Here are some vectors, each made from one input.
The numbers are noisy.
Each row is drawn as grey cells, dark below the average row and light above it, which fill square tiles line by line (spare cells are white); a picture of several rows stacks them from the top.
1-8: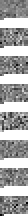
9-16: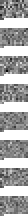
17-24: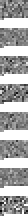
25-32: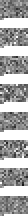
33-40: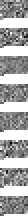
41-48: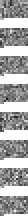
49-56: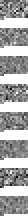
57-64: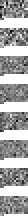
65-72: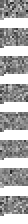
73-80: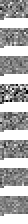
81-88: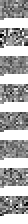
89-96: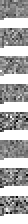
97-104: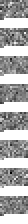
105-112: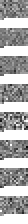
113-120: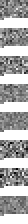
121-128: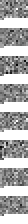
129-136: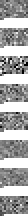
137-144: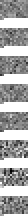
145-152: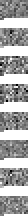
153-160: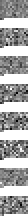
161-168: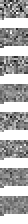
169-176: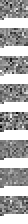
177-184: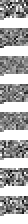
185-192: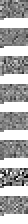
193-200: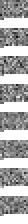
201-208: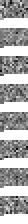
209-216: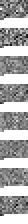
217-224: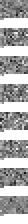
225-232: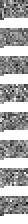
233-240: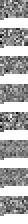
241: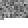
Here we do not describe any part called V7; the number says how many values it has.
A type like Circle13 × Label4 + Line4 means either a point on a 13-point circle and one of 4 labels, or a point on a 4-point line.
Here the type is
(Circle6 + Tree10 + Unit) × (Line5 + V7) × Tree10.
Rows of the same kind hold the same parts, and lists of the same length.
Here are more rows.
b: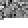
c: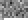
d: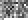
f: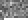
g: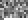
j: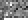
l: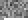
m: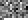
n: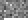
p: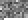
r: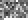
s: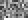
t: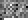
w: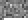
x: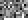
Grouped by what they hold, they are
b, x
c, l, m
d, f, j
g, p, r, t
n, w
s

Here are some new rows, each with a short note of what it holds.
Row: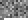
a point on a 6-point circle, a node of a 10-node tree and a value of V7
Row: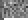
a point on a 5-point line and a node of each of two 10-node trees
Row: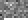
a node of a 10-node tree and a value of V7
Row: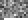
a point on a 5-point line and a node of a 10-node tree
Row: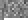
a point on a 5-point line and a node of a 10-node tree
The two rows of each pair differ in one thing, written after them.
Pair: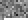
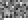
the place on the 6-point circle
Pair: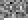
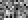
the node of the tree
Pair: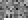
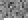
the value of V7
